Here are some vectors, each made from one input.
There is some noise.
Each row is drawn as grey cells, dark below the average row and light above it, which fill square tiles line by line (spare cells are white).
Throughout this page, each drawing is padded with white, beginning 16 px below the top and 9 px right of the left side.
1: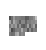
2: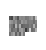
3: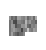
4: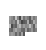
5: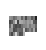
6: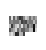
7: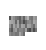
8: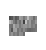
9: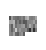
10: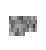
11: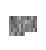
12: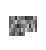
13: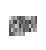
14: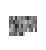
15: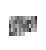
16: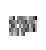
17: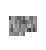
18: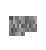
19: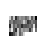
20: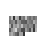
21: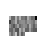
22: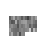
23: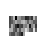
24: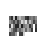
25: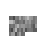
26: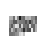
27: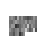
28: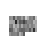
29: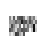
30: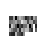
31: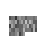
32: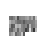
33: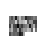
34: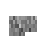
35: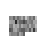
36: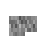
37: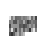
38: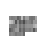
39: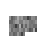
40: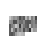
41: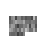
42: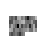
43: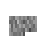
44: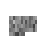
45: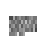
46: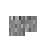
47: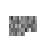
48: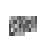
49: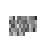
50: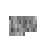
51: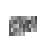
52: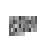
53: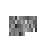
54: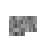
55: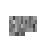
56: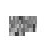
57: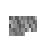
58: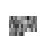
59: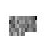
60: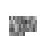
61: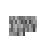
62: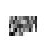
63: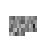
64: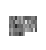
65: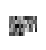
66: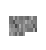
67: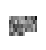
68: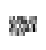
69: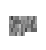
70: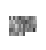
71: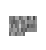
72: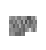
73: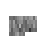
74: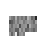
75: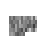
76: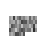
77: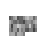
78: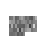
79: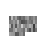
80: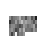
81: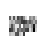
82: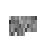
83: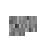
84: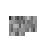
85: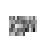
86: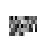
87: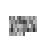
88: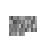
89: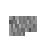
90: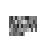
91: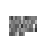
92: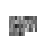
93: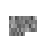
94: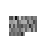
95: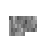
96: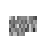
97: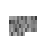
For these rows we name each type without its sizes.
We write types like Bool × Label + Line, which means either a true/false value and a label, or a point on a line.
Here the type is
(Bool × Bool × Bool × Bool + Unit) × Label × Label + Line.
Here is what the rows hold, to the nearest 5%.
About 90% of them hold two labels, together with either a fixed value, or four true/false values. The rest hold a point on a line.
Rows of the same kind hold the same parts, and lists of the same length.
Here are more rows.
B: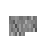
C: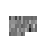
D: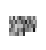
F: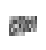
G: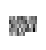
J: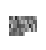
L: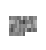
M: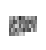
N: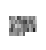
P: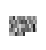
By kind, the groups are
B, C, D, J, L, N, P
F, M
G

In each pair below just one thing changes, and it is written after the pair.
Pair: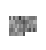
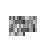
one of the four true/false values
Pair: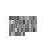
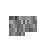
one of the two labels
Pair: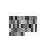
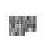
one of the four true/false values
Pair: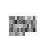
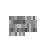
one of the two labels
